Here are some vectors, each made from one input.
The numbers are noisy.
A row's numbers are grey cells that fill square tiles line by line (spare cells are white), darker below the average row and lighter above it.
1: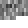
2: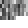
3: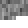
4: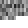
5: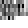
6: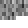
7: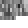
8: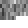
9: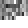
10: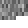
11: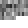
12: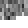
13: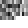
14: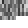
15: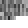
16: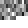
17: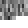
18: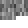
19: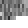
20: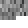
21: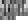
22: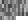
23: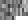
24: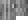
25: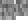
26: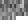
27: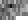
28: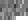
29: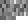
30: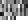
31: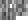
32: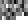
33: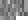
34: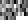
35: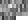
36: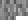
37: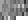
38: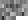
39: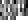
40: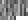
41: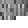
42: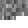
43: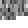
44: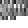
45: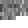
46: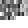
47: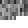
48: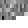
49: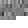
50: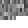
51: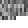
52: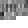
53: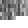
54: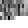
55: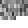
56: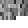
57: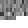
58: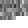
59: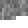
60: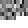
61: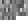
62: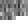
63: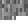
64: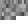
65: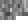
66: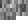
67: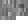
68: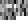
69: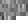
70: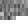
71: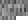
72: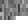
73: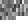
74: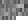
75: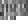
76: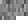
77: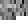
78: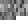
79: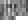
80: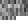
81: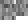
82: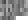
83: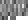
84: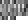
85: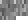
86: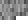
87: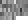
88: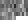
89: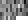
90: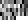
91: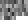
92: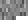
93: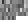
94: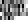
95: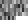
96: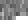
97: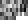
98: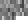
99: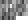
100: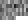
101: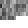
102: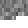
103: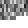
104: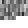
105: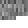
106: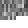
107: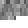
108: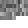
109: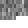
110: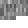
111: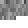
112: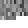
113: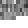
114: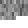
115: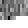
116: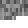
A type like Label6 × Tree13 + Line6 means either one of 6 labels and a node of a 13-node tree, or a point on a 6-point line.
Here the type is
(Bool × Bool × Bool + Unit) × Label8.
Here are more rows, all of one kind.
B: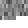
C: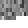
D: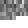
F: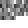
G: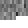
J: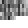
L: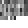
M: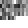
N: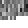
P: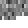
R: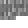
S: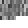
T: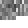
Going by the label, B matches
L, P and T.
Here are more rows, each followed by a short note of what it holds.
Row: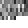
one of 8 labels
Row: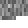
one of 8 labels
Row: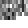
one of 8 labels and three true/false values
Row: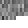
one of 8 labels
